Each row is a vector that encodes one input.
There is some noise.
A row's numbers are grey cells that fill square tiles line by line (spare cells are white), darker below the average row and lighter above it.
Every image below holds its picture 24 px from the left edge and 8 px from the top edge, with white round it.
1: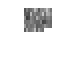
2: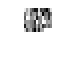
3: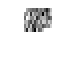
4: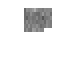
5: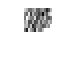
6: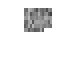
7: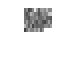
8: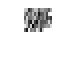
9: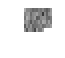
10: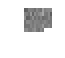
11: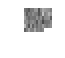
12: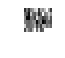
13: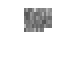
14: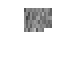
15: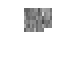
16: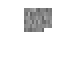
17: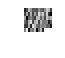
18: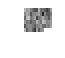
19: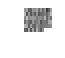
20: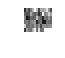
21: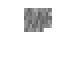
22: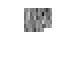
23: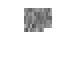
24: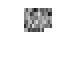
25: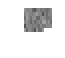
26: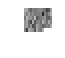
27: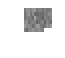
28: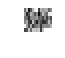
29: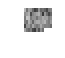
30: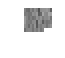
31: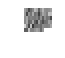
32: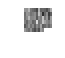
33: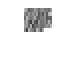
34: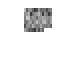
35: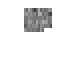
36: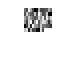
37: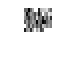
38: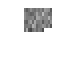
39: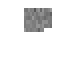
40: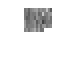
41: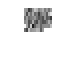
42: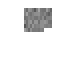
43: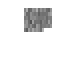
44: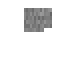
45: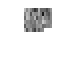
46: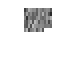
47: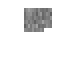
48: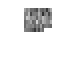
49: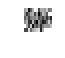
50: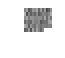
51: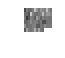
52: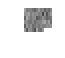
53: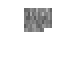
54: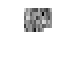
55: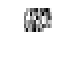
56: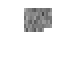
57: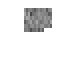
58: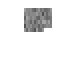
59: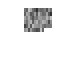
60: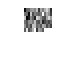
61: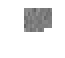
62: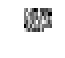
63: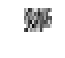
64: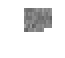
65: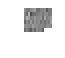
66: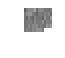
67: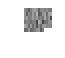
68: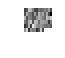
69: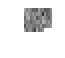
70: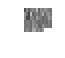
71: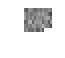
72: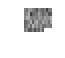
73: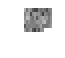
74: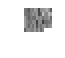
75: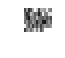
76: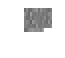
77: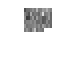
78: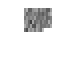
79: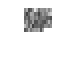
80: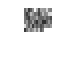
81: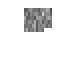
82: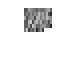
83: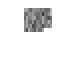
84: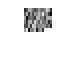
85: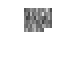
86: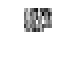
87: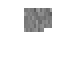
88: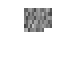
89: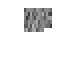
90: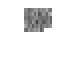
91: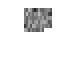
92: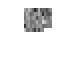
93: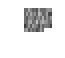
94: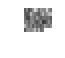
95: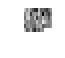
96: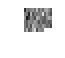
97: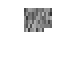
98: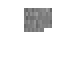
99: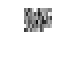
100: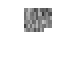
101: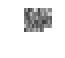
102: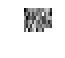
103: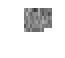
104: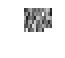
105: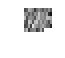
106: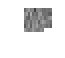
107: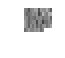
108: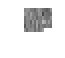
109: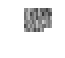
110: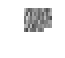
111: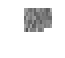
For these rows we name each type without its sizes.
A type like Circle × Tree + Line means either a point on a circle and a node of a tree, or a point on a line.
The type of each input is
((Bool × Bool × Bool × Bool + Unit) × Label + Line) × Label.
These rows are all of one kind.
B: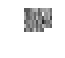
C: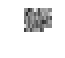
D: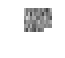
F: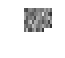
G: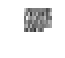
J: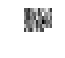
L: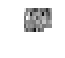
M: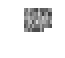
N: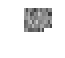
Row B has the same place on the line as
D and M.
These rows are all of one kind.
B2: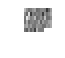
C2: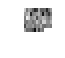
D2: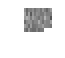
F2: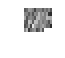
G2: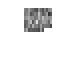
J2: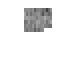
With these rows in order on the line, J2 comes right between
D2 and F2.
